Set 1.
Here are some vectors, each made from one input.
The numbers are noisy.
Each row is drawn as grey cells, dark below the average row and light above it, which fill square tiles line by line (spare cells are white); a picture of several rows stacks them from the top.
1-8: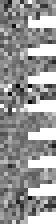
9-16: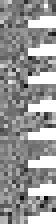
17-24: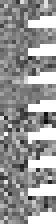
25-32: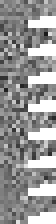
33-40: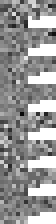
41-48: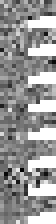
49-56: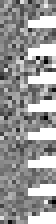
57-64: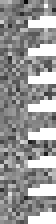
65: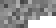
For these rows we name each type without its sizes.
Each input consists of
either a fixed value, or a node of a tree, or three true/false values.
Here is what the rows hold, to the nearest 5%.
About 15% of them hold a fixed value. About 40% of them hold a node of a tree. The rest hold three true/false values.
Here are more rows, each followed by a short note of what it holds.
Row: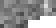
a node of a tree
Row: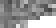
three true/false values
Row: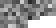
a node of a tree
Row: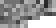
a fixed value
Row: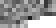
a fixed value
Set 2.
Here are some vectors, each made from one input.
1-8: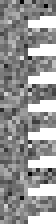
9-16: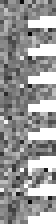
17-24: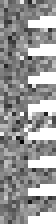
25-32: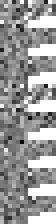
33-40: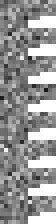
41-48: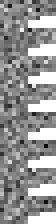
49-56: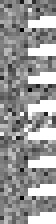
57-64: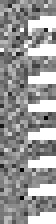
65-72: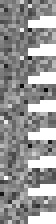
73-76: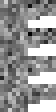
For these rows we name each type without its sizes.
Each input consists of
a list of points on a line.
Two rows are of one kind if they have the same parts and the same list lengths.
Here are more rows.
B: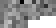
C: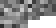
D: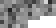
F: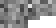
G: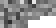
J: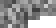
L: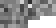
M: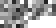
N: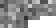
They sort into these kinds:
B, C, D
F, G, J, L, N
M

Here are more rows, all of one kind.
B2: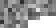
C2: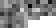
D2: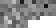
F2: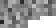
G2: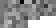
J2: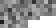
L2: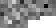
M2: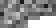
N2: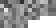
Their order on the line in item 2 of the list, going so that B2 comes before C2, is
B2, N2, F2, J2, G2, D2, L2, M2, C2.
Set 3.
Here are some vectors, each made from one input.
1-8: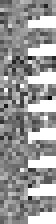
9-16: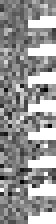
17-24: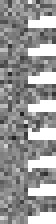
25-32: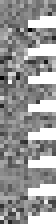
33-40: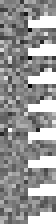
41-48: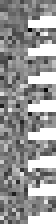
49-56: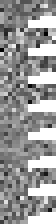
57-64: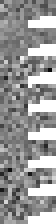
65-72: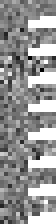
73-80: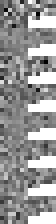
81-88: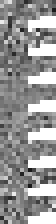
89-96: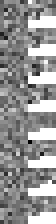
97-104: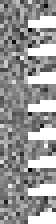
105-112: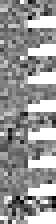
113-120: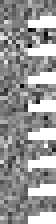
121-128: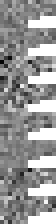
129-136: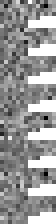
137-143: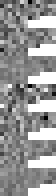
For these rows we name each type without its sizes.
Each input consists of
either a point on a circle, or a fixed value, or a node of a tree.
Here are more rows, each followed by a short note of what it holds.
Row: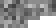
a fixed value
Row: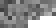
a point on a circle
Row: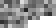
a node of a tree
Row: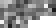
a node of a tree
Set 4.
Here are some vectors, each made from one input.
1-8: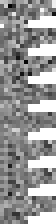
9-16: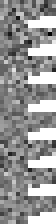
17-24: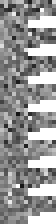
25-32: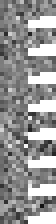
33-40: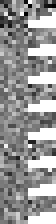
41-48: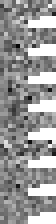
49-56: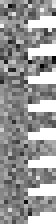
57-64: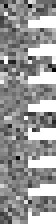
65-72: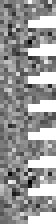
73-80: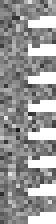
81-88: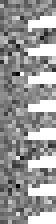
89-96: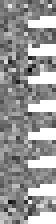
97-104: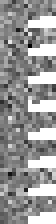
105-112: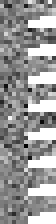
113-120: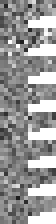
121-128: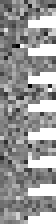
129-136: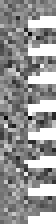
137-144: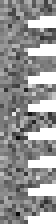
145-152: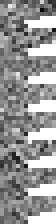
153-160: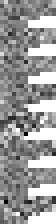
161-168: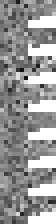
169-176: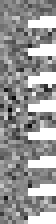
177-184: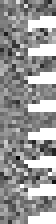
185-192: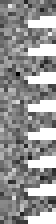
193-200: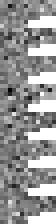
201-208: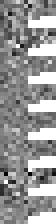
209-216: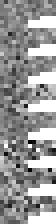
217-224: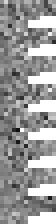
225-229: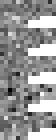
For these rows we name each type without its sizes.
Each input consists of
a true/false value, together with either a point on a circle, or a fixed value.
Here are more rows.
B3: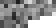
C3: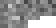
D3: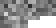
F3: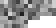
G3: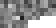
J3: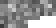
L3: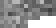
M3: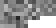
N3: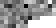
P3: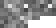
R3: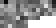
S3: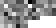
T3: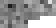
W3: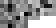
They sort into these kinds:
B3, C3, D3, F3, G3, J3, L3, M3, N3, P3, R3, S3, T3
W3

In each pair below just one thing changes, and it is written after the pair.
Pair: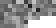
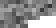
the true/false value
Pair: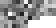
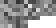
the place on the circle
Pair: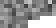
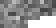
the true/false value
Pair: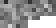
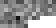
the true/false value
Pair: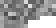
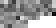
the place on the circle
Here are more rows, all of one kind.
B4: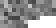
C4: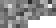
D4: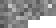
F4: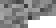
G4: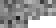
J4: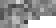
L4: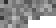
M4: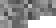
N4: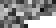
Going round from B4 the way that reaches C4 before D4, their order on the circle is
B4, C4, D4, G4, L4, J4, N4, F4, M4.
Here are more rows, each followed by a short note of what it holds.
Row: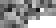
a true/false value
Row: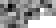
a true/false value
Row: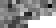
a true/false value
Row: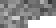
a point on a circle and a true/false value
